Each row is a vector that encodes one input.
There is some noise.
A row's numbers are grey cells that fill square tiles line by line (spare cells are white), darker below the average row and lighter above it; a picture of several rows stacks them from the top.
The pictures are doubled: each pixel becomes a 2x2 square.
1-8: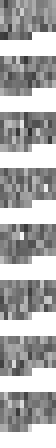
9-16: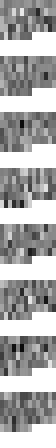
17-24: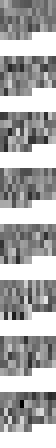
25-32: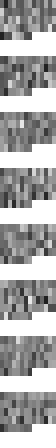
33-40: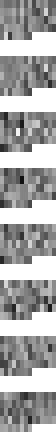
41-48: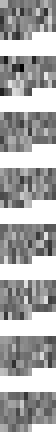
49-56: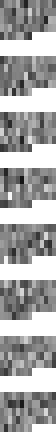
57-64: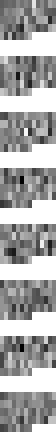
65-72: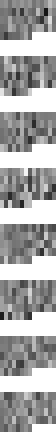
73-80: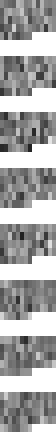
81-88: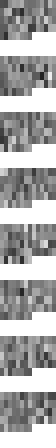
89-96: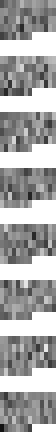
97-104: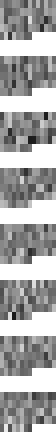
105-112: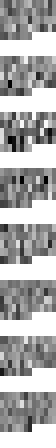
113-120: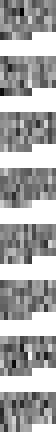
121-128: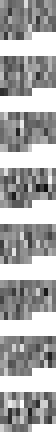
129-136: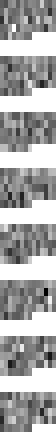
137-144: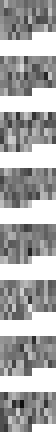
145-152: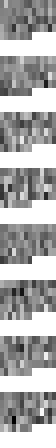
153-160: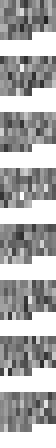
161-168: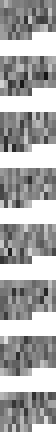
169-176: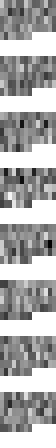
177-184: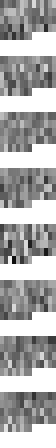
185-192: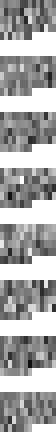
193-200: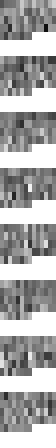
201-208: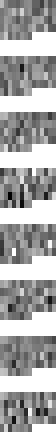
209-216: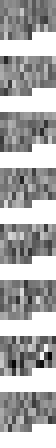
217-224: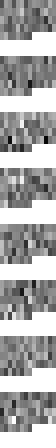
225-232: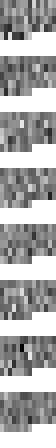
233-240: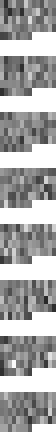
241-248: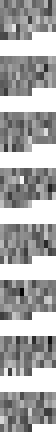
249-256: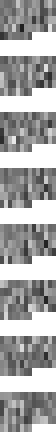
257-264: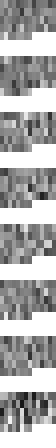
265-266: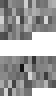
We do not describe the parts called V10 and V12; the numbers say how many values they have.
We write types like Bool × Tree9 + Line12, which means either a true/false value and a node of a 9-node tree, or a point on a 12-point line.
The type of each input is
Bool × Bool × Bool × (Circle8 × V12 + V10).
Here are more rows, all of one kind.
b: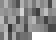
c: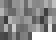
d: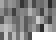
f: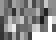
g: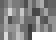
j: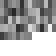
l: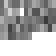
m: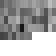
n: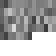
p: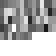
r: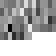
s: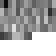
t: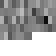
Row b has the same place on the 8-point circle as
d, j, p and r.
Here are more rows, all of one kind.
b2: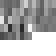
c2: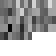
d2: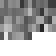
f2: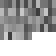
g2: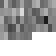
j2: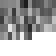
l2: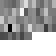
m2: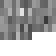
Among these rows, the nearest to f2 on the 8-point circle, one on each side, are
c2 and g2.
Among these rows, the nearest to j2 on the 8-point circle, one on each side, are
c2 and m2.
